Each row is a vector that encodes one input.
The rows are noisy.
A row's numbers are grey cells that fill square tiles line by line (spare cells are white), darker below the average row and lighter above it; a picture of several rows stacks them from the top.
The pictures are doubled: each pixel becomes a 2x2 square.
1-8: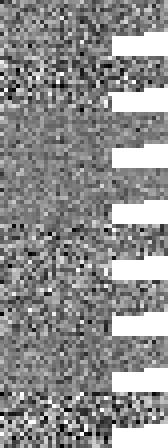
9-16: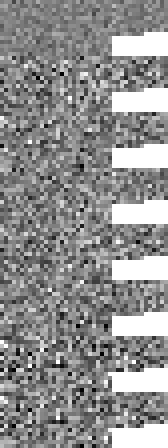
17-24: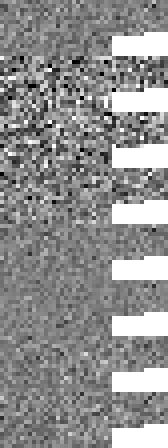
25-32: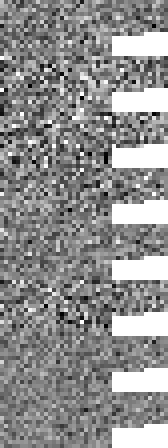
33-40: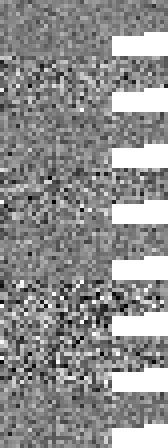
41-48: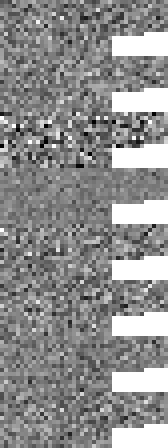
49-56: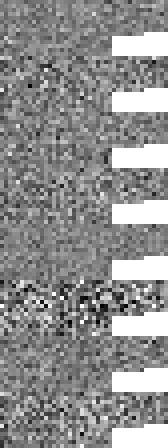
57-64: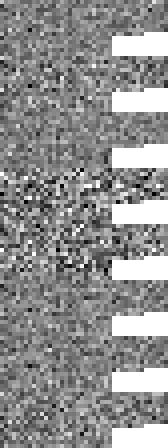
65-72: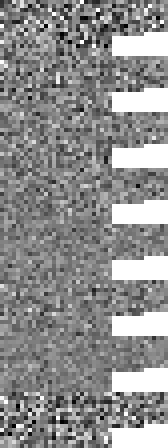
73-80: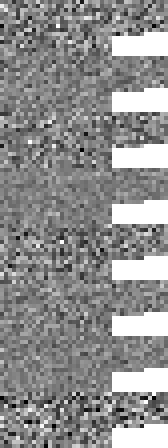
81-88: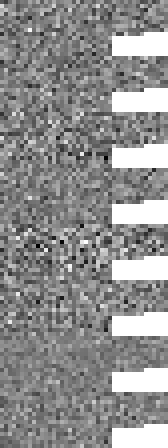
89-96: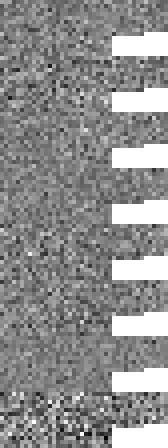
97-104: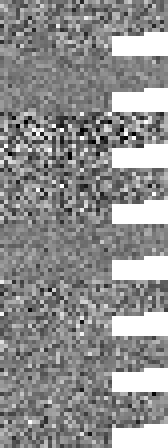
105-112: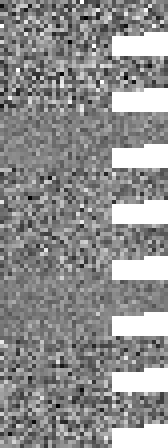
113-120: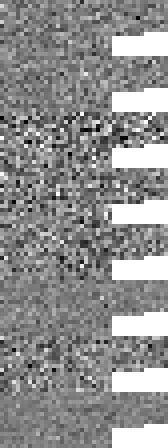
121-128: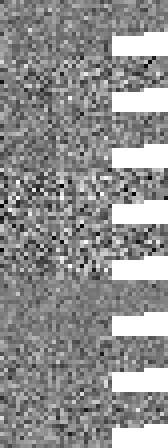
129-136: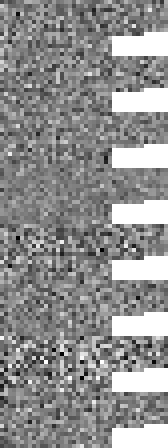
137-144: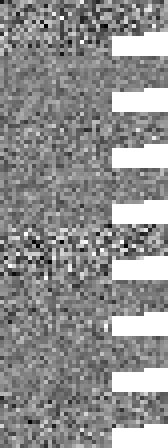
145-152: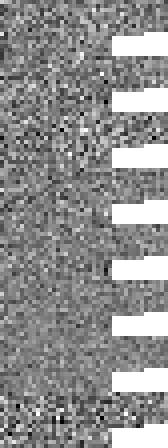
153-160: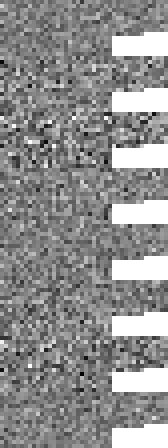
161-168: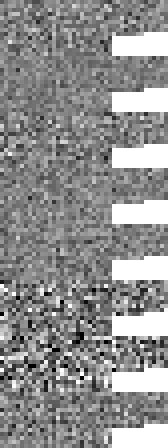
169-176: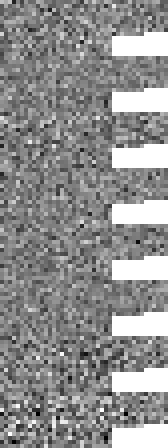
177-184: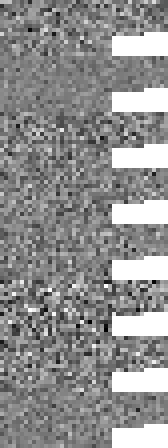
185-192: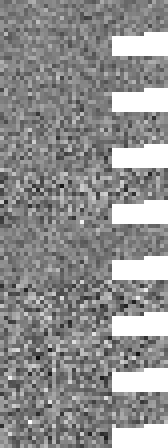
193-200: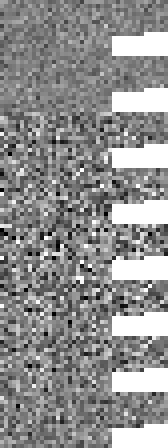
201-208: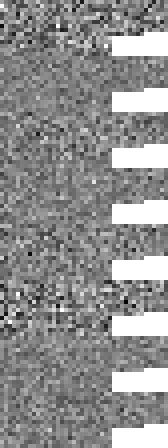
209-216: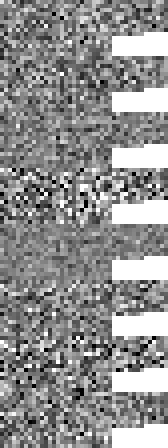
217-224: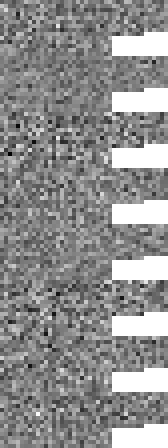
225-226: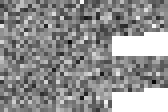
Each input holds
either a point on a 9-point circle and a true/false value, or a point on a 19-point circle.
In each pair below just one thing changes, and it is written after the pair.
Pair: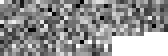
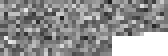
the true/false value
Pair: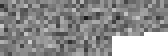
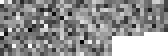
the true/false value
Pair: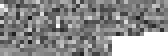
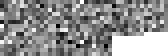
the place on the 9-point circle
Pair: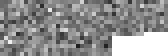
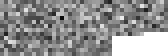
the place on the 9-point circle
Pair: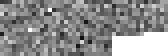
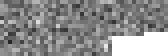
the true/false value
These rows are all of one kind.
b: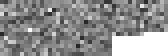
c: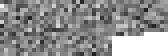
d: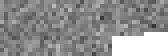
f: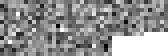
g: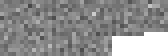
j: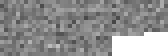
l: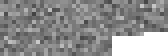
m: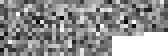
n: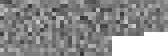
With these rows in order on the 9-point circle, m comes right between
c and l.
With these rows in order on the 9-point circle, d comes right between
g and j.
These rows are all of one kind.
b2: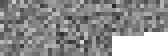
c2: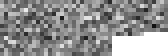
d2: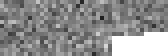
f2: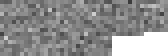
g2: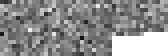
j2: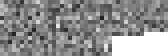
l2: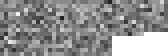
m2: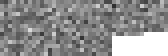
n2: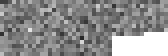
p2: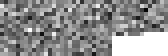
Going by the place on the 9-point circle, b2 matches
j2, m2, n2 and p2.
